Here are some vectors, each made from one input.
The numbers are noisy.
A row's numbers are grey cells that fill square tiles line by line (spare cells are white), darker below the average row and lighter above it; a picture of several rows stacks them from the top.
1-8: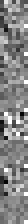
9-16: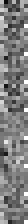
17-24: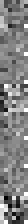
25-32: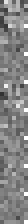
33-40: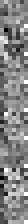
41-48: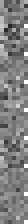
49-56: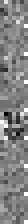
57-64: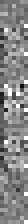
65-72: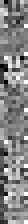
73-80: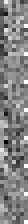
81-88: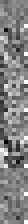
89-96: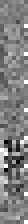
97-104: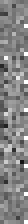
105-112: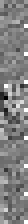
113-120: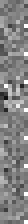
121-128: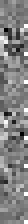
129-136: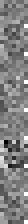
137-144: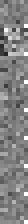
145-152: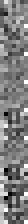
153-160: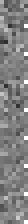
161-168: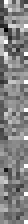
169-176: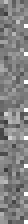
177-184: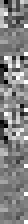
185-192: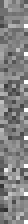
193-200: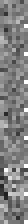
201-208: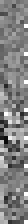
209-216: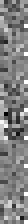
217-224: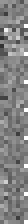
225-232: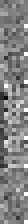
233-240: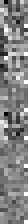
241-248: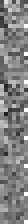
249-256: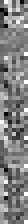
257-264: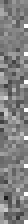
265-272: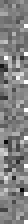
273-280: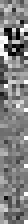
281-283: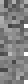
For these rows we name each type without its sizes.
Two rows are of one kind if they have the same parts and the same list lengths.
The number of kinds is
2.
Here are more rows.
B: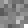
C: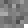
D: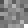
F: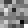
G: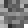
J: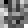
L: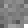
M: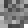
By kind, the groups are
B, C, D, G, J, L, M
F

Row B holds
a point on a circle and a true/false value.
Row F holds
a fixed value.
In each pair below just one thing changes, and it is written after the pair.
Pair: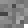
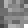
the true/false value
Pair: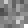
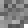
the place on the circle
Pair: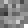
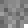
the true/false value
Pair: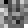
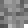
the place on the circle
